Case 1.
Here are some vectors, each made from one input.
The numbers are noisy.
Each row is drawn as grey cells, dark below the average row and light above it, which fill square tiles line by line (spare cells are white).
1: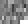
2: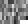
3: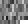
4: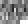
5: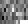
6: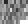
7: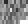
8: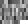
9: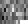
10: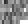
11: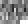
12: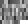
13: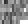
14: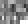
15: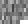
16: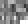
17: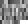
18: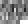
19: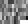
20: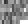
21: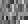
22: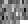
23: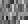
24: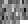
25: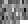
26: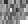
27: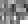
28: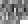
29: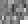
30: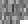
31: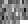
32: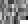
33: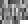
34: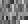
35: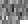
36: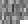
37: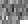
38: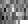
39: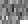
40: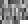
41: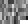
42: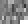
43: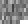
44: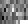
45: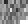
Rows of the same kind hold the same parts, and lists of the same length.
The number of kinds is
2.
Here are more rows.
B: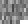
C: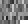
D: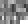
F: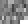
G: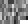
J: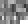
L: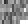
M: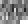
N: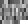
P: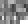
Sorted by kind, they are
B, D, F, J, L, M, P
C, G, N

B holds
a node of a 7-node tree.
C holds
a point on a 5-point circle.
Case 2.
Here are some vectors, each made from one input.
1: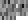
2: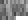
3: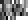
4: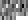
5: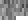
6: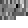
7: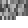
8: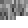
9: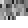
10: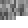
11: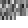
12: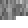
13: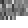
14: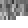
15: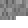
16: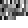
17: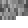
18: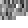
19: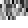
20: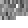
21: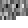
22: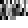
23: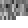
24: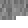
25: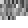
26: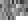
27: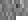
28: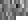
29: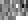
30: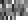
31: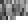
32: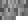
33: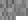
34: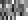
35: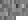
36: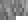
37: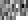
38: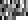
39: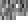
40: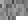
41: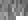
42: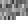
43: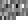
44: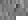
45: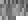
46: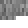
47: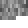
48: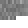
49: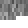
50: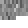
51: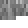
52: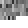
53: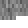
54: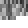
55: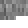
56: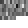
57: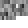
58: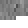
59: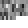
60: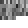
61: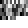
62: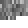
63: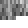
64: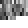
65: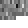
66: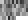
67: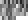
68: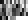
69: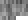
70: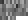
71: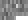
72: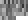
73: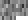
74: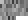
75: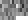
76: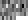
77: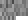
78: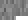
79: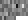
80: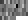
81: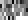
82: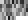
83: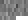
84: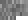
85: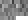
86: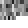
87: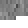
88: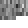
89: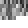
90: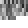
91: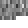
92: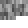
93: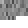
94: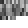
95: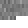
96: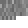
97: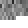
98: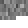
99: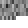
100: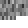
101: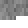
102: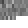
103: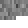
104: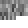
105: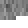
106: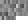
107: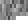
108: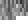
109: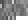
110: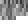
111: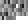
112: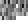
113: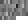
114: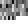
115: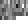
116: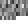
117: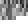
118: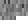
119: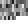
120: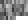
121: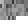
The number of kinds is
3.
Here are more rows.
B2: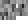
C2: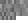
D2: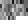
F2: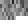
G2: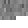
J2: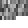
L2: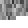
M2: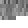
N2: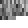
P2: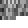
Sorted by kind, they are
B2, D2, F2, L2, N2
C2, G2, M2
J2, P2

